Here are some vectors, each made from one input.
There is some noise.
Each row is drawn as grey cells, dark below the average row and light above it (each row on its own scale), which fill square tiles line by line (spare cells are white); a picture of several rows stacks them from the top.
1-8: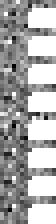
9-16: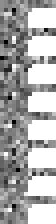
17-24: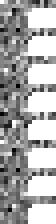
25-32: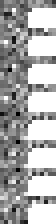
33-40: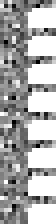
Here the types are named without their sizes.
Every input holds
either a point on a circle and a true/false value, or a fixed value.
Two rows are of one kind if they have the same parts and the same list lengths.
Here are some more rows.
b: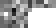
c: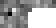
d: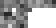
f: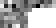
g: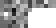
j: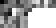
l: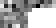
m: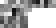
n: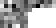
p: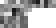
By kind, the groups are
b, c, d, g, j, m, p
f, l, n

